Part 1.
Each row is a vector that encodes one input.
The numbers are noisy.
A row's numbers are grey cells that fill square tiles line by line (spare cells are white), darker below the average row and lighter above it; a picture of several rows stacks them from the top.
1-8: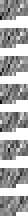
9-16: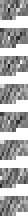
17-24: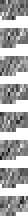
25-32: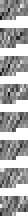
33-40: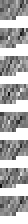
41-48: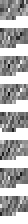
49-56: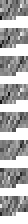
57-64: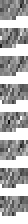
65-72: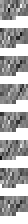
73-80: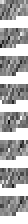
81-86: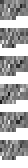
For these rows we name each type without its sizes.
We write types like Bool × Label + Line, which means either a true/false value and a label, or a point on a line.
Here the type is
Bool × Tree.
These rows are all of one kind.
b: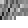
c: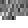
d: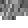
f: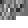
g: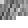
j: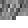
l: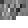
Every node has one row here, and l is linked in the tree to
f and j.
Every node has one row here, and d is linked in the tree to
c and j.
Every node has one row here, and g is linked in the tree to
b.
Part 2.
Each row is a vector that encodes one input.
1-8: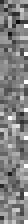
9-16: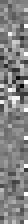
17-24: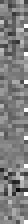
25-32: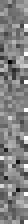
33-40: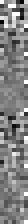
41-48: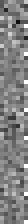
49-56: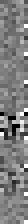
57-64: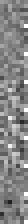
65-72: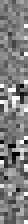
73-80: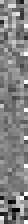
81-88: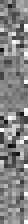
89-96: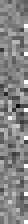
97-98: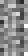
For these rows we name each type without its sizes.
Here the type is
List(Line).
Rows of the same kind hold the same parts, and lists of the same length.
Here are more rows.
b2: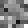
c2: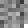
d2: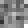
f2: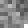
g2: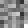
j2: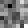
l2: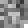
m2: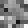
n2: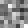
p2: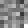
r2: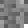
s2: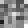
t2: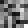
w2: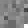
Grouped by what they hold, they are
b2, m2, t2
c2, d2, g2, j2, p2, s2
f2, l2, n2, r2, w2

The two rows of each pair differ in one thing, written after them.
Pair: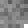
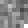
the place on the line in item 1 of the list
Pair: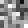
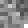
the place on the line in item 2 of the list
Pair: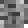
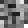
the place on the line in item 2 of the list
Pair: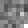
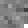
the place on the line in item 1 of the list
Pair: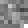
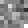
the place on the line in item 2 of the list
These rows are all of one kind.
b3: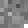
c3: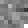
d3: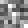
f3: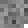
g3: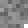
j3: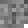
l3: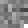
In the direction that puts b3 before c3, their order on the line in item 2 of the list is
l3, g3, d3, b3, c3, j3, f3.
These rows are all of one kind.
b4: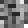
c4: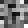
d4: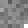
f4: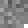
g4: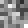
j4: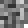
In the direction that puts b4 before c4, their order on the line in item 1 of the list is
j4, b4, c4, g4, d4, f4.
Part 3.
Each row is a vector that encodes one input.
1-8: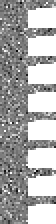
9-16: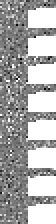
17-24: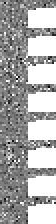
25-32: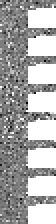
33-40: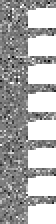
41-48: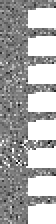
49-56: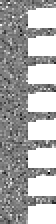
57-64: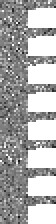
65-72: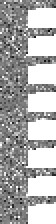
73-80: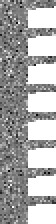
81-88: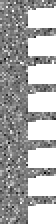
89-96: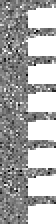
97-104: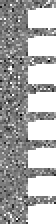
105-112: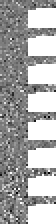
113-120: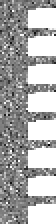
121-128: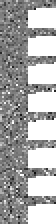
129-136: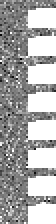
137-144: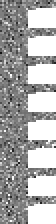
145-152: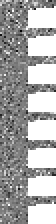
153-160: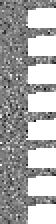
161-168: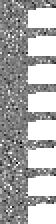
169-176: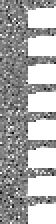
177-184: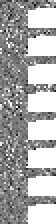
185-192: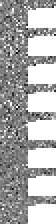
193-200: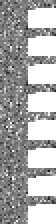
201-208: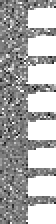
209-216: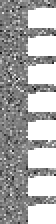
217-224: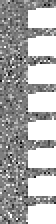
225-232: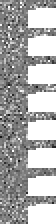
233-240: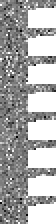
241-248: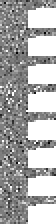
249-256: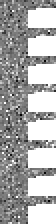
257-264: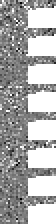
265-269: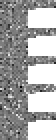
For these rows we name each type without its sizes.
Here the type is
(Bool × Bool × Bool × Bool + Unit) × Circle.
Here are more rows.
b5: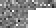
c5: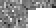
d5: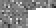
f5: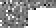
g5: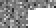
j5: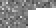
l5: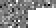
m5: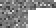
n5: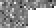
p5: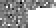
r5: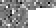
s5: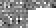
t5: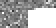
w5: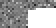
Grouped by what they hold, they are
b5, c5, d5, g5, m5, s5, w5
f5, j5, l5, n5, p5, r5, t5

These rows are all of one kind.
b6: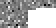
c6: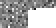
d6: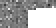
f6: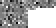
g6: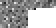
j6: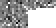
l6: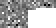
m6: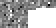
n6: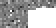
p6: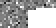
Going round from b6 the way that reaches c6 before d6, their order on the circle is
b6, p6, m6, n6, j6, g6, c6, d6, f6, l6.
